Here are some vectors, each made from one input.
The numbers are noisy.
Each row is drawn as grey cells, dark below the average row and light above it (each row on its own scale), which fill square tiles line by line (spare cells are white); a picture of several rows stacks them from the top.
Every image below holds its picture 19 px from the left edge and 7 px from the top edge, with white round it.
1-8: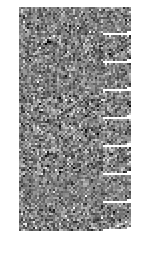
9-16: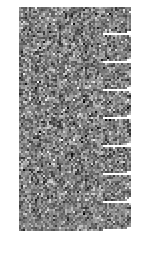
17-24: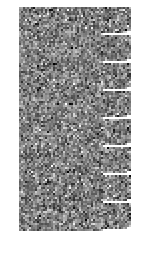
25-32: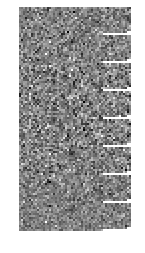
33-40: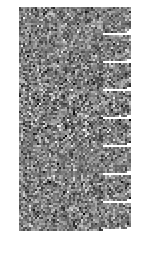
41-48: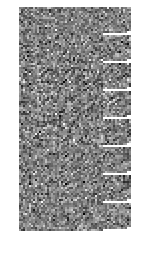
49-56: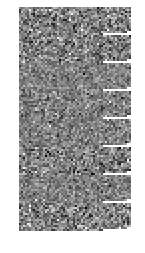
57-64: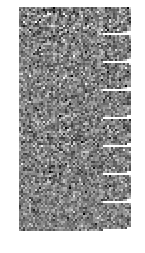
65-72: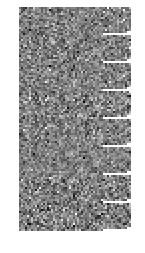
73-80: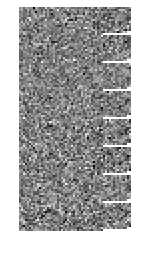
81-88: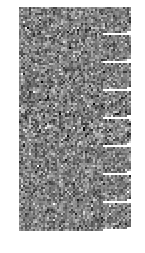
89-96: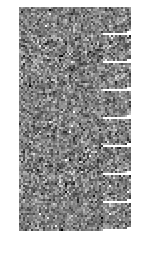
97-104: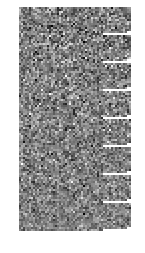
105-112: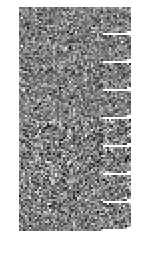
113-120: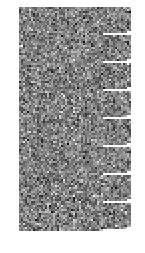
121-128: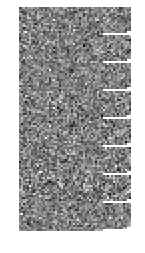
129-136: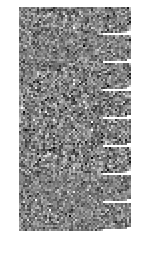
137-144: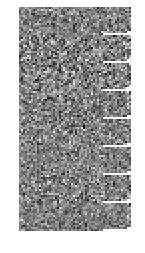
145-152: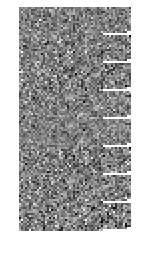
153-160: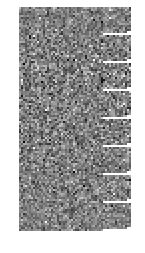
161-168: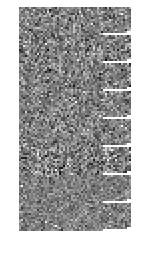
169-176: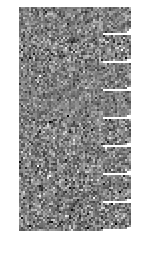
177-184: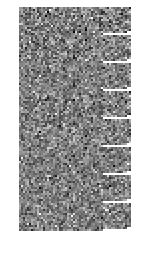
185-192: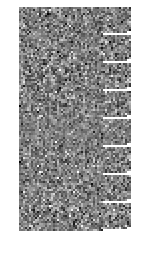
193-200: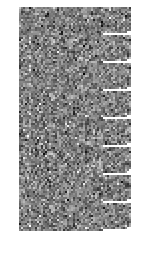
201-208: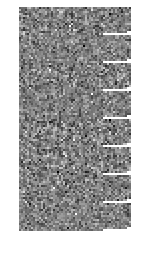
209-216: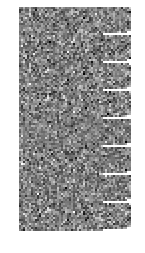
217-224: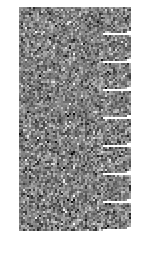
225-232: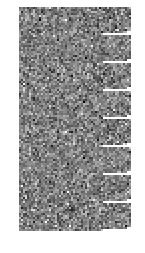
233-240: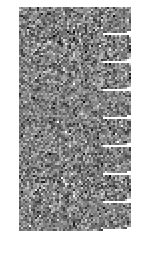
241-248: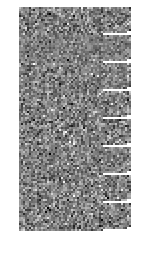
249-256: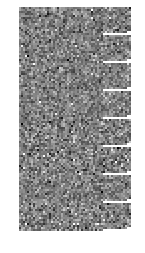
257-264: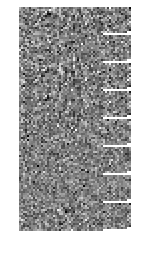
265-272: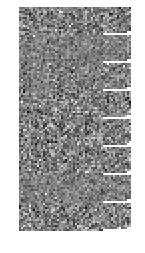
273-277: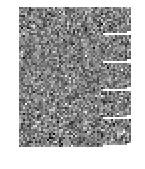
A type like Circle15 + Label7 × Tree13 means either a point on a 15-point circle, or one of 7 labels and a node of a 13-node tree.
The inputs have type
Circle20 × Line10 + Line7.
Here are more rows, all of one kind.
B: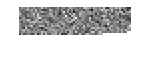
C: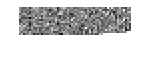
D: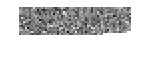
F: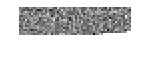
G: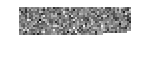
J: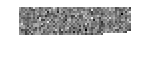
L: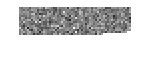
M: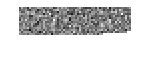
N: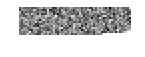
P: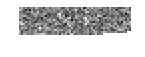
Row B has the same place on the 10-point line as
D, G and L.
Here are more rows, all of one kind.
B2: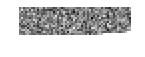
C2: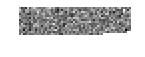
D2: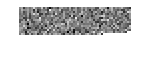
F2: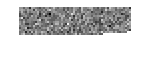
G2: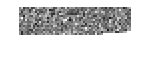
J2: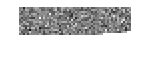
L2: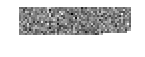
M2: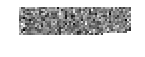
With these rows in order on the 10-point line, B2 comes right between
D2 and F2.
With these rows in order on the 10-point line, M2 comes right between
G2 and L2.
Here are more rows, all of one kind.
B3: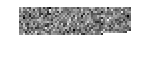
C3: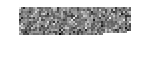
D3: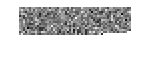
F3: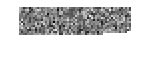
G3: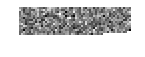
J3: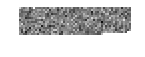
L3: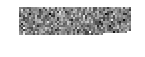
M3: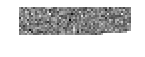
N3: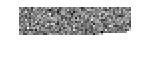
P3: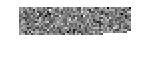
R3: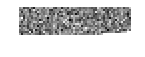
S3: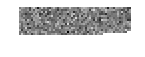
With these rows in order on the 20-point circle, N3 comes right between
L3 and P3.
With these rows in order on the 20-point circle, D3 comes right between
C3 and G3.
